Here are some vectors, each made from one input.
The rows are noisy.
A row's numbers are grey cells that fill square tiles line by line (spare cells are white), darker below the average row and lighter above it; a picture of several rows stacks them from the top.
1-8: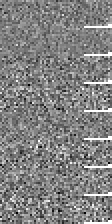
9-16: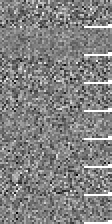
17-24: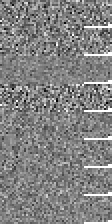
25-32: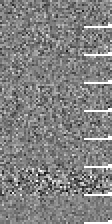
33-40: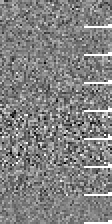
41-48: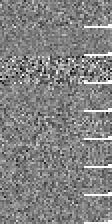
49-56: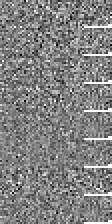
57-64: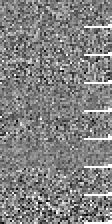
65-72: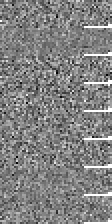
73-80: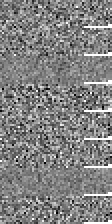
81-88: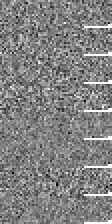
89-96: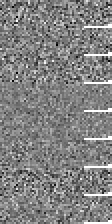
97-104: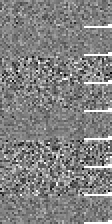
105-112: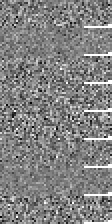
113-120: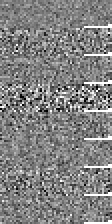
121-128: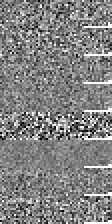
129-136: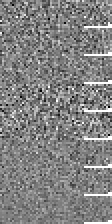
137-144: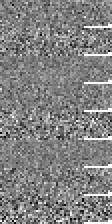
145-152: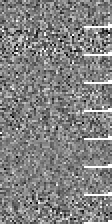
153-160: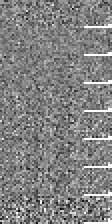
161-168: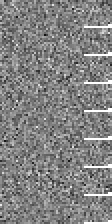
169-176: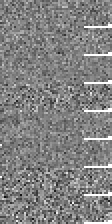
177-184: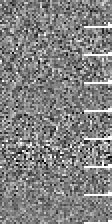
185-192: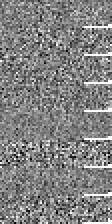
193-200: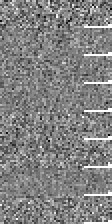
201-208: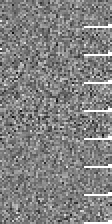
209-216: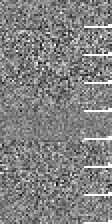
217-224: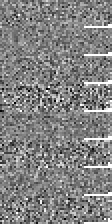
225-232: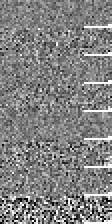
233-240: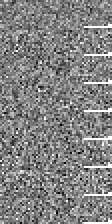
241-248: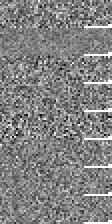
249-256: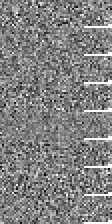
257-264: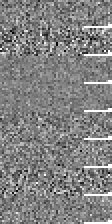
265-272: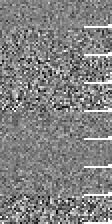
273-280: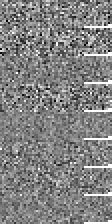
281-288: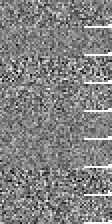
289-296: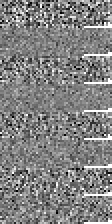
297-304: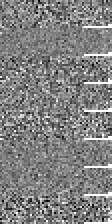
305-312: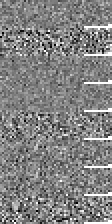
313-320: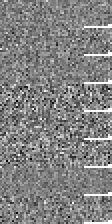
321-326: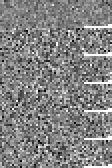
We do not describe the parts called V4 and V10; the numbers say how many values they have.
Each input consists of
either a point on a 6-point circle and a true/false value, or a point on a 9-point line and a value of V4, or a value of V10.
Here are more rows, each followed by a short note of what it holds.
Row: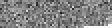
a point on a 6-point circle and a true/false value
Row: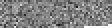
a point on a 6-point circle and a true/false value
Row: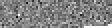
a value of V10
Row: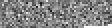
a value of V10
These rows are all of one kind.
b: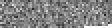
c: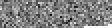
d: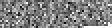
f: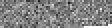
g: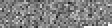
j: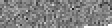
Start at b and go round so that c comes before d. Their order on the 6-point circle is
b, c, f, j, d, g.
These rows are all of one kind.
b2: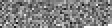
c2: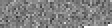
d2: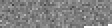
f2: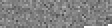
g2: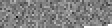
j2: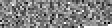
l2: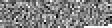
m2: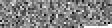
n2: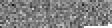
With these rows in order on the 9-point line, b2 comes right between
d2 and g2.
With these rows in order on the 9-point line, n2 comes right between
d2 and m2.
